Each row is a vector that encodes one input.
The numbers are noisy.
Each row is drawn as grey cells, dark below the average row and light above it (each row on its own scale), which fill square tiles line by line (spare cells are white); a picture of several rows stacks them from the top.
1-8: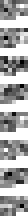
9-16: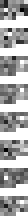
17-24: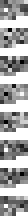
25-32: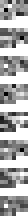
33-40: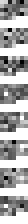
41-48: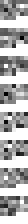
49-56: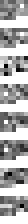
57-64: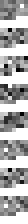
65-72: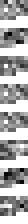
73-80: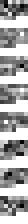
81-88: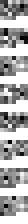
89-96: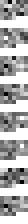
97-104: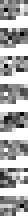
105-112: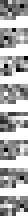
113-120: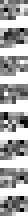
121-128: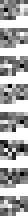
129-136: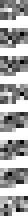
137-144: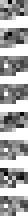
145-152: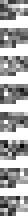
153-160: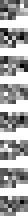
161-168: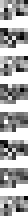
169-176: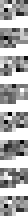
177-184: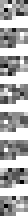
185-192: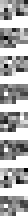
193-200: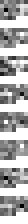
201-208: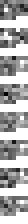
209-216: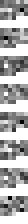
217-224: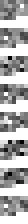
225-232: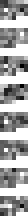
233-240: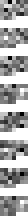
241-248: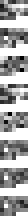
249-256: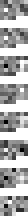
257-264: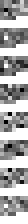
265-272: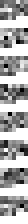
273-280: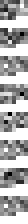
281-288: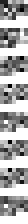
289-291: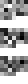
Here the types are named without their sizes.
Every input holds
either a label, or a point on a line, or a node of a tree.
